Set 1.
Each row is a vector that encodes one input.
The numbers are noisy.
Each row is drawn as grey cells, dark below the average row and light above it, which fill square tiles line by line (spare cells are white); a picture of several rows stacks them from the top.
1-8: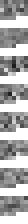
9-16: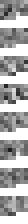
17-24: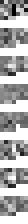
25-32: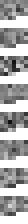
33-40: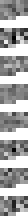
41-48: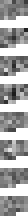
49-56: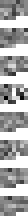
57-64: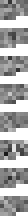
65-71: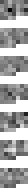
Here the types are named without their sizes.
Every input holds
a point on a line.
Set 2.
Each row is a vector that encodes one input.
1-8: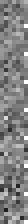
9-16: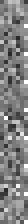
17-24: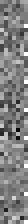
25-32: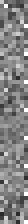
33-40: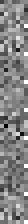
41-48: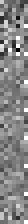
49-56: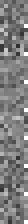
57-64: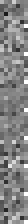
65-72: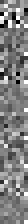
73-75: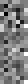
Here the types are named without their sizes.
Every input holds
a node of a tree.
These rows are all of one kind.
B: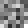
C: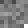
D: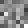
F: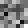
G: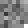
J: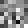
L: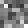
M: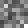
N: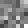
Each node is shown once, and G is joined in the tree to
F and N.
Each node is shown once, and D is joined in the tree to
B, C and J.
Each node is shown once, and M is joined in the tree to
C and L.
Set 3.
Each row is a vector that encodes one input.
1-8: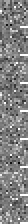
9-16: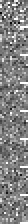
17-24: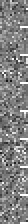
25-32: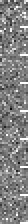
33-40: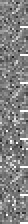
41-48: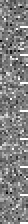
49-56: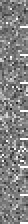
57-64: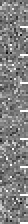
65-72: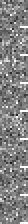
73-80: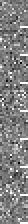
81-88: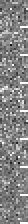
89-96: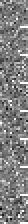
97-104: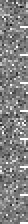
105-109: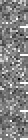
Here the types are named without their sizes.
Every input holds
either a fixed value, or a node of a tree.
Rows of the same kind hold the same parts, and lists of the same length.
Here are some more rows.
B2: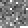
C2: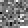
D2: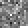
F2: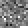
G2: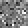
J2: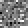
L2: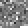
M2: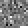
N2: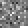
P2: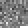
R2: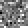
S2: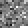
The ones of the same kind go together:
B2, D2, F2, G2, L2, M2, N2, P2, S2
C2, J2, R2

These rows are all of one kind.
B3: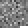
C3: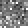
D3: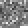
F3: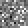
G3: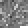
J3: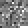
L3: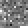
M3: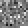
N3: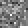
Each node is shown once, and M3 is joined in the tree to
L3.
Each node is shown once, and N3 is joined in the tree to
B3 and G3.
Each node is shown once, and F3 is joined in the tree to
J3.
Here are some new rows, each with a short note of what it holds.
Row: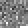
a node of a tree
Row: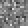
a node of a tree
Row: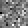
a node of a tree
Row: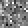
a node of a tree
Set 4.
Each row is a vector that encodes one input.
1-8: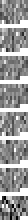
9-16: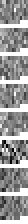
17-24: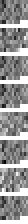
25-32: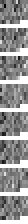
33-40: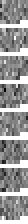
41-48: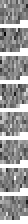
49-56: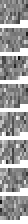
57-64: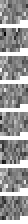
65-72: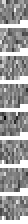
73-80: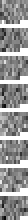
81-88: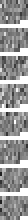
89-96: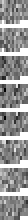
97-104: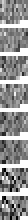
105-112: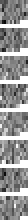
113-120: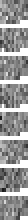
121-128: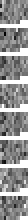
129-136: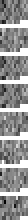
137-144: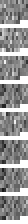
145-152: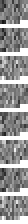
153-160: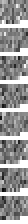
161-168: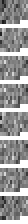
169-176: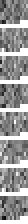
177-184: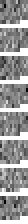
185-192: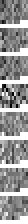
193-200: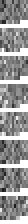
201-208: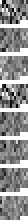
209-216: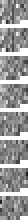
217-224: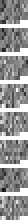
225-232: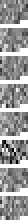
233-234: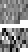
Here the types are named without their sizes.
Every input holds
either a fixed value, or a point on each of two lines.
